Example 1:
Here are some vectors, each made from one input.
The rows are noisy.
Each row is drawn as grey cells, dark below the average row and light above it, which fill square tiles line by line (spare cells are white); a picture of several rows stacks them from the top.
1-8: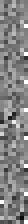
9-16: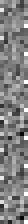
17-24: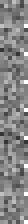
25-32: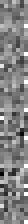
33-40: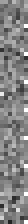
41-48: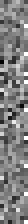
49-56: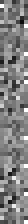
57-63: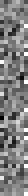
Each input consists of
either a point on an 8-point circle, or a point on a 6-point line.
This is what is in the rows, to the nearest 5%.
About 70% of them hold a point on an 8-point circle. The rest hold a point on a 6-point line.
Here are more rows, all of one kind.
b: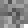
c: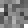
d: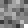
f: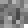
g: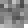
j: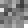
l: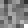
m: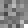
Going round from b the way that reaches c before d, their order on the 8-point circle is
b, f, g, j, c, l, d, m.
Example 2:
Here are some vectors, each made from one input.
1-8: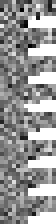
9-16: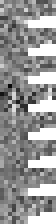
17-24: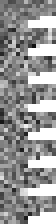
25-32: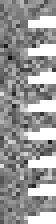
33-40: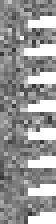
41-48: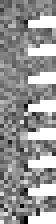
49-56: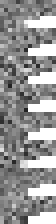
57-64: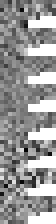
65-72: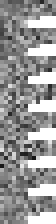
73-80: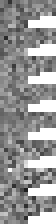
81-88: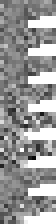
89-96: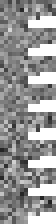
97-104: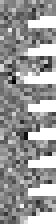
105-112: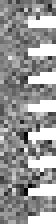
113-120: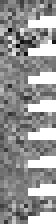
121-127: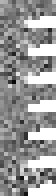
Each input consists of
a point on an 8-point line, together with either a fixed value, or a node of a 7-node tree.
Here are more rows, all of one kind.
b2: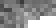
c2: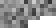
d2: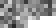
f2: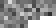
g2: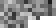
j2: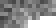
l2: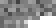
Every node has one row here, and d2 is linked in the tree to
f2 and j2.
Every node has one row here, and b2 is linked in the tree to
j2 and l2.
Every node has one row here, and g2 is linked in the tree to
c2 and j2.
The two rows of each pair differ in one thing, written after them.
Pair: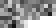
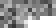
the place on the 8-point line
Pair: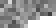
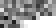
the place on the 8-point line
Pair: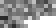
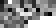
the place on the 8-point line
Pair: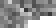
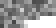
the node of the tree
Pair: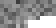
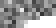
the place on the 8-point line
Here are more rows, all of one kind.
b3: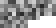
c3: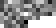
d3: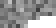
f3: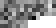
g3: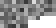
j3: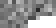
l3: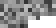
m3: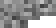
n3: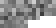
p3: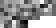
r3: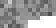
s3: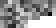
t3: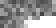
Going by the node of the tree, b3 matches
m3, n3, p3 and t3.
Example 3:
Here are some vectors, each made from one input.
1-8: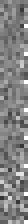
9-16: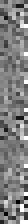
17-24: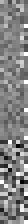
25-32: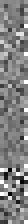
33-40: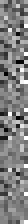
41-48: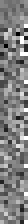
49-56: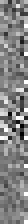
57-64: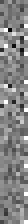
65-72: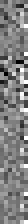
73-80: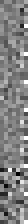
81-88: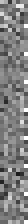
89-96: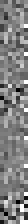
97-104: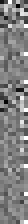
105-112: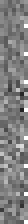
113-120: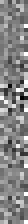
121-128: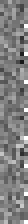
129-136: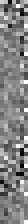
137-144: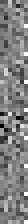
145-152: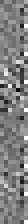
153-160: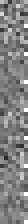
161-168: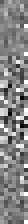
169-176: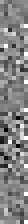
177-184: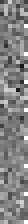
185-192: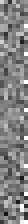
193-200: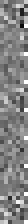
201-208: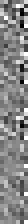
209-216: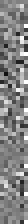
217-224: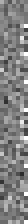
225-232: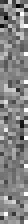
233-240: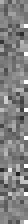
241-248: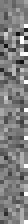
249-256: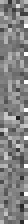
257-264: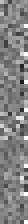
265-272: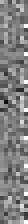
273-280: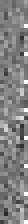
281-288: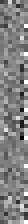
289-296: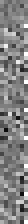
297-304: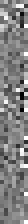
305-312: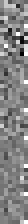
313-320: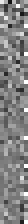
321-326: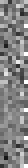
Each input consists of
a list of up to two points on a 6-point circle.
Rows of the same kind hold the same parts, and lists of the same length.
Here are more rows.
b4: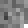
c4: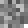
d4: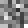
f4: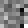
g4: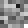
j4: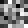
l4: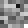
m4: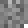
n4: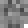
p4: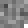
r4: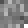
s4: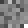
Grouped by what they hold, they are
b4, f4, m4, n4, p4, s4
c4, d4, j4, r4
g4, l4

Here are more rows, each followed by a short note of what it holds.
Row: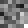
a list of two items
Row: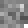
a list of one item
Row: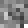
a list of one item
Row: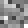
the empty list
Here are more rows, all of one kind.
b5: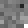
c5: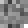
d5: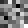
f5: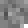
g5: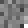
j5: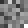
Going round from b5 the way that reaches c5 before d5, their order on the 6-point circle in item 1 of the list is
b5, c5, f5, d5, j5, g5.
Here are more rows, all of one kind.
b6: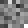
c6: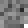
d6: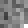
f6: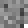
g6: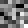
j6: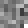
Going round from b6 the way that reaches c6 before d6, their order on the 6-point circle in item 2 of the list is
b6, f6, g6, c6, j6, d6.
